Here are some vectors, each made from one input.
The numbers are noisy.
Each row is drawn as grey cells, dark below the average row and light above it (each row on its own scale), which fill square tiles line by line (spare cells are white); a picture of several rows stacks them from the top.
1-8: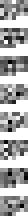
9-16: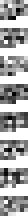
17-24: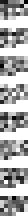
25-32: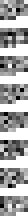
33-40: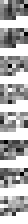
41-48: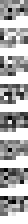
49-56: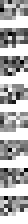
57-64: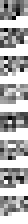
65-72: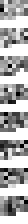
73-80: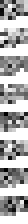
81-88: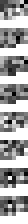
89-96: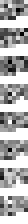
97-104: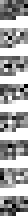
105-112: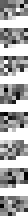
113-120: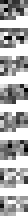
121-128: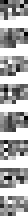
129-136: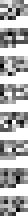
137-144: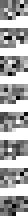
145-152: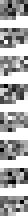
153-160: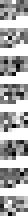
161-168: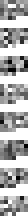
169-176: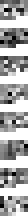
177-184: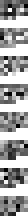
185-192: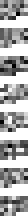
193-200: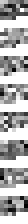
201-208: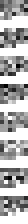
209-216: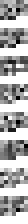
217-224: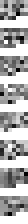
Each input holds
one of 5 labels and four true/false values.
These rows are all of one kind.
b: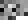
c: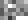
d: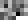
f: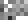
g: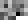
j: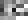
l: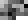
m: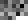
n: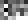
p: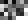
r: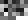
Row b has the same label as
c, f and j.
